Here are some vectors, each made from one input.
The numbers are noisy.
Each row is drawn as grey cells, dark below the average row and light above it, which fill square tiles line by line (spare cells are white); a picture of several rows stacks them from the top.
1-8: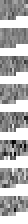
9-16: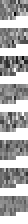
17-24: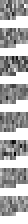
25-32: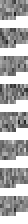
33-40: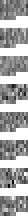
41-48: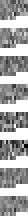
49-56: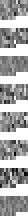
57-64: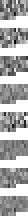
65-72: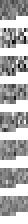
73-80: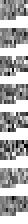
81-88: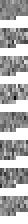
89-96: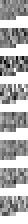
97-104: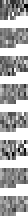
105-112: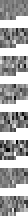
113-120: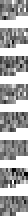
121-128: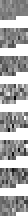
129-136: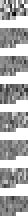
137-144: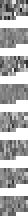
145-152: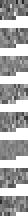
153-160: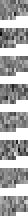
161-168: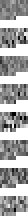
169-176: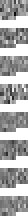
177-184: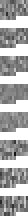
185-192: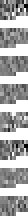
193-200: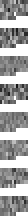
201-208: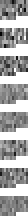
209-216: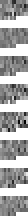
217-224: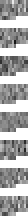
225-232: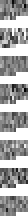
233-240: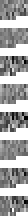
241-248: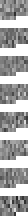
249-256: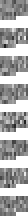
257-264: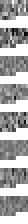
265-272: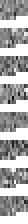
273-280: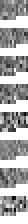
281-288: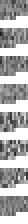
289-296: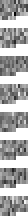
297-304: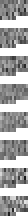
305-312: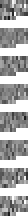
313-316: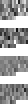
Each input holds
either one of 10 labels, or a point on a 13-point line.
